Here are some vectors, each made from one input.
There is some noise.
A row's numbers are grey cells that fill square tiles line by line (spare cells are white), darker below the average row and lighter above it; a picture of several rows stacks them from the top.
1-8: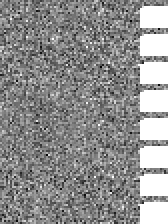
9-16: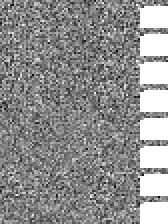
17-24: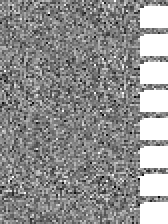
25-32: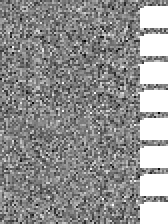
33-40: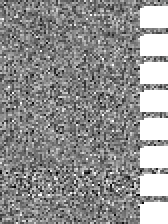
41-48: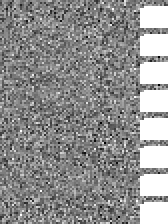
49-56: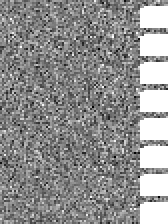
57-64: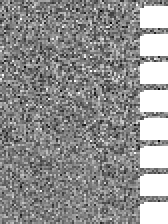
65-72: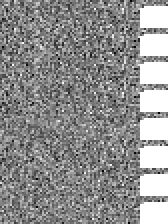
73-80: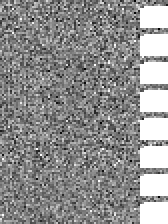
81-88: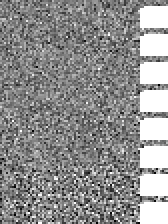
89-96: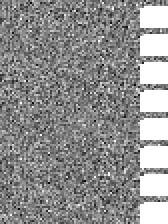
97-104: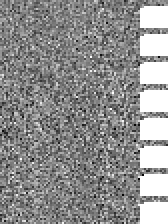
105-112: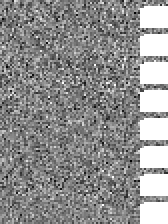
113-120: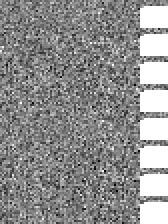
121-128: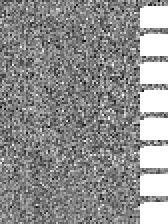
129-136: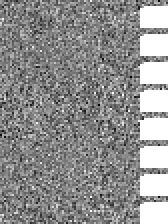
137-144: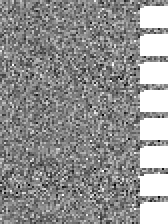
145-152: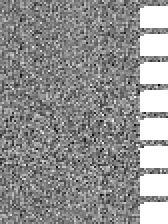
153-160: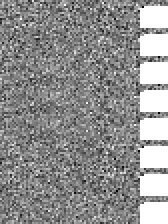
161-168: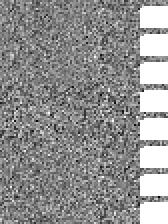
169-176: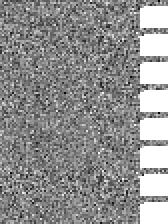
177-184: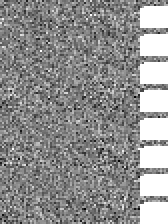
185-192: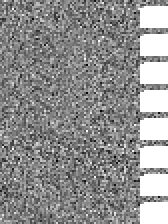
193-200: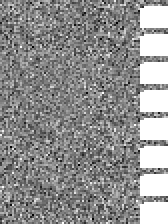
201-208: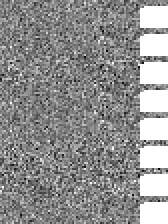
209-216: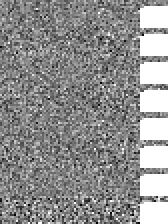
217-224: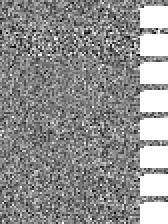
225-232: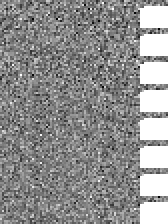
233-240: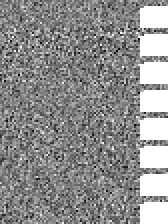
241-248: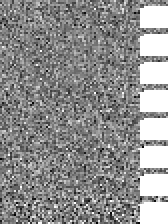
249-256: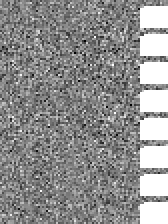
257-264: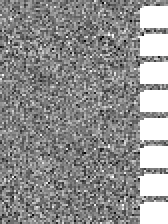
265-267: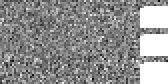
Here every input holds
either a point on a 9-point circle and one of 4 labels, or a list of up to three points on a 4-point line.
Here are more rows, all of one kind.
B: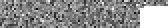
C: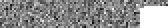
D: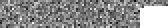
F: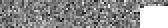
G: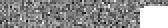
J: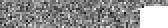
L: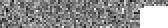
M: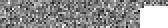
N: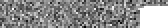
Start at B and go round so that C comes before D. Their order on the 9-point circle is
B, C, N, L, J, F, G, D, M.
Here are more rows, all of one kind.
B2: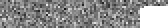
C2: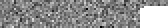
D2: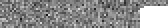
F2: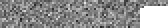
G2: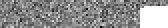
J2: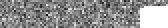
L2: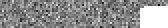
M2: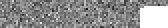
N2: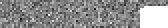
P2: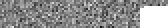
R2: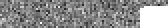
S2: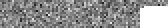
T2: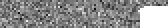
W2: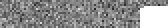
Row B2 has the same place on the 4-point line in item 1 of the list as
J2, R2 and T2.
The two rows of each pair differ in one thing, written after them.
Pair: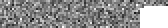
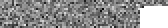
the label
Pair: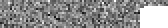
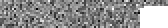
the label
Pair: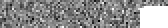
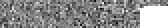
the label
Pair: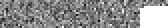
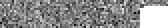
the label
